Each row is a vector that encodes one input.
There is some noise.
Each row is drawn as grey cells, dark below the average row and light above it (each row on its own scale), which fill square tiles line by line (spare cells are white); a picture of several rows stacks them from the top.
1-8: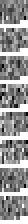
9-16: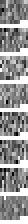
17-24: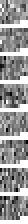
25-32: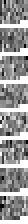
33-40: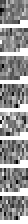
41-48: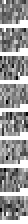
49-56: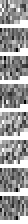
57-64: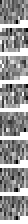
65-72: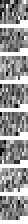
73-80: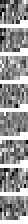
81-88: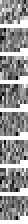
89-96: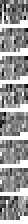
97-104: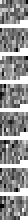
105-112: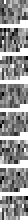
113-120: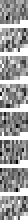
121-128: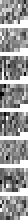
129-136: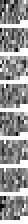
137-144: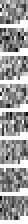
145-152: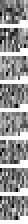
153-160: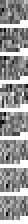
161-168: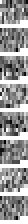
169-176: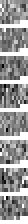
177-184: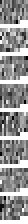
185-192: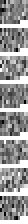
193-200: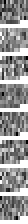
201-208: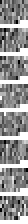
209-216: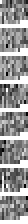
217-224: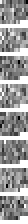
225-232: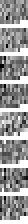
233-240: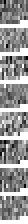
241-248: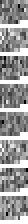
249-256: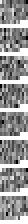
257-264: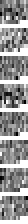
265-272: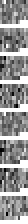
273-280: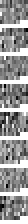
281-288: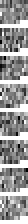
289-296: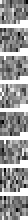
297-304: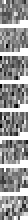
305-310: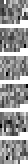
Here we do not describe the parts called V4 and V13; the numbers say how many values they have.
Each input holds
either a point on a 5-point line, or a true/false value and a value of V13, or a value of V4.
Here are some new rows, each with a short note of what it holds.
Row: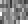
a value of V4
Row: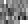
a true/false value and a value of V13
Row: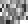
a point on a 5-point line
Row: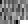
a true/false value and a value of V13
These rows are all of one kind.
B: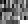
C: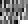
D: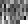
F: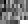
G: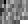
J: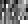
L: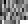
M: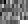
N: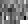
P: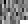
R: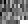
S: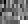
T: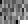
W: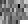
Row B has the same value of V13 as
F, M, R and S.
